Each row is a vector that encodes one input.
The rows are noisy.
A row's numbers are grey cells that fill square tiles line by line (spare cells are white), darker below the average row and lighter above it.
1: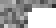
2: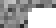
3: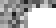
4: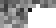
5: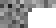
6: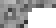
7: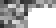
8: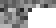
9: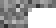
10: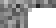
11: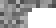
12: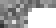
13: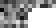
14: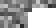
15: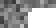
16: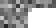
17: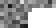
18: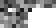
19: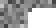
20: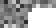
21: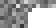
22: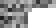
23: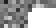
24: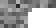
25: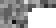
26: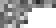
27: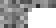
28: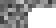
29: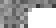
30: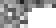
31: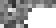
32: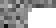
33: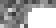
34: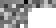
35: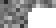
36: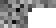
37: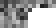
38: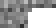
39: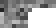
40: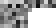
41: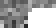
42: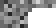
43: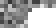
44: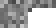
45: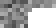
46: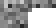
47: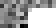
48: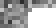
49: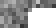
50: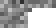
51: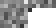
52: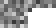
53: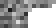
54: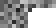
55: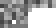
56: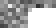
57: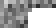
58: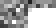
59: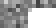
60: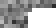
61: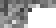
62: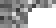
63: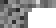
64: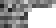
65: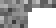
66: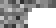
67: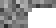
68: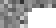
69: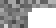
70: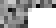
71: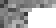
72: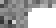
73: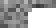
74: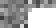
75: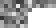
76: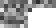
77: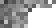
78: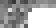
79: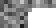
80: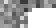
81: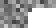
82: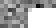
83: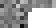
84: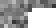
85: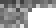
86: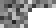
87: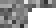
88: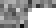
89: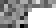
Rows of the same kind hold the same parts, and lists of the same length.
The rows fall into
3 kinds.
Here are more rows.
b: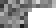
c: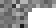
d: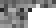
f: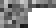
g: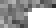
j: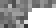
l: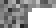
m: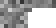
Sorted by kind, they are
b, c, j, l
d
f, g, m

